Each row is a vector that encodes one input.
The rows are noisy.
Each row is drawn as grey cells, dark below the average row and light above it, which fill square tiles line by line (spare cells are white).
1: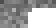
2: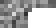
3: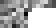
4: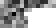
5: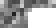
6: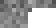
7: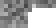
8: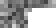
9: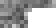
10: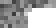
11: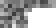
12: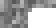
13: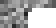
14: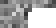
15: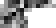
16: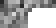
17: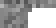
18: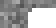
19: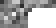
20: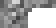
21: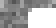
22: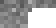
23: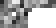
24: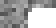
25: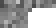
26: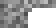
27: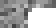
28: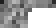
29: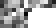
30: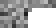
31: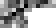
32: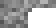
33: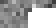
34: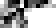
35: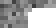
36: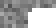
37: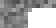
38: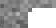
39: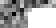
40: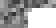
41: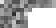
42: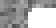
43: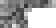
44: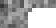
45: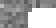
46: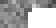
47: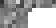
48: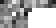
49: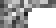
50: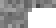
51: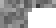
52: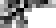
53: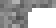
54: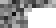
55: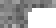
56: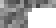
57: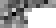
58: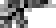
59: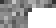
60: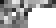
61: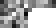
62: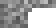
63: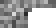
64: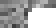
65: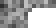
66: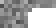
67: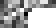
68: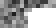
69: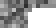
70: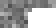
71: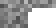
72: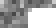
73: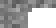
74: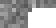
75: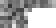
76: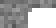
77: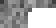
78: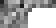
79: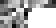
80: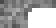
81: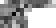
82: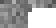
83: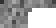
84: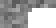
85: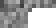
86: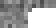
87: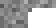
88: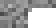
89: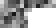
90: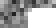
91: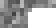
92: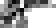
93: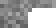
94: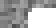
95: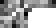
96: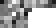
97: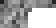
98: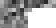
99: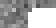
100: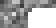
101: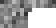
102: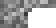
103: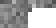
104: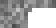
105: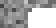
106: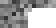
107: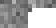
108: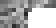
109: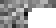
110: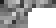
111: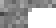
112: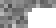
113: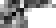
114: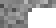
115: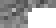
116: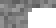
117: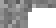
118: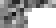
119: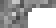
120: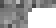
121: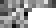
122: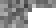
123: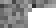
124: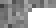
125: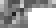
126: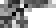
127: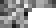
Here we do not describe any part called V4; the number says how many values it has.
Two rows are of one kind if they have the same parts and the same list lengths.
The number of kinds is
2.
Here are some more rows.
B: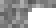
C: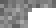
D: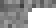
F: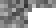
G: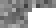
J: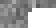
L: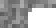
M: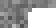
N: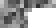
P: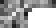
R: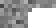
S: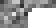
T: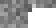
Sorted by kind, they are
B, F, G, J, L, M, N, R, S, T
C, D, P

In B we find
a point on a 5-point circle and a point on a 6-point line.
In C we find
a point on a 5-point circle and a value of V4.
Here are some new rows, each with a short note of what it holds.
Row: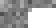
a point on a 5-point circle and a point on a 6-point line
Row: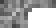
a point on a 5-point circle and a value of V4
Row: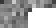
a point on a 5-point circle and a point on a 6-point line
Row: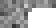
a point on a 5-point circle and a value of V4
